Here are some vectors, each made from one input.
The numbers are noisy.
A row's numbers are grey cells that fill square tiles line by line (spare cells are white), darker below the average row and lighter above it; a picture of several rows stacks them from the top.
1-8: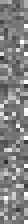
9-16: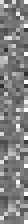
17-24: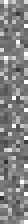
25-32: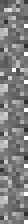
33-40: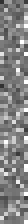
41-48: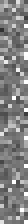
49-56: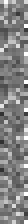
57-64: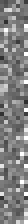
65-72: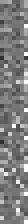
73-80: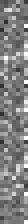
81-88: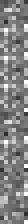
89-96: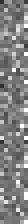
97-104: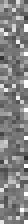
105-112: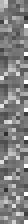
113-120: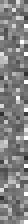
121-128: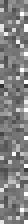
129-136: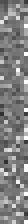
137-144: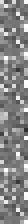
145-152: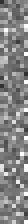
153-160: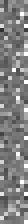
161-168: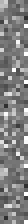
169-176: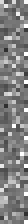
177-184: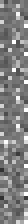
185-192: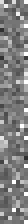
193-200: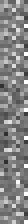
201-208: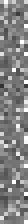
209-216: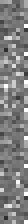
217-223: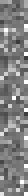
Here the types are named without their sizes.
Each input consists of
a label.
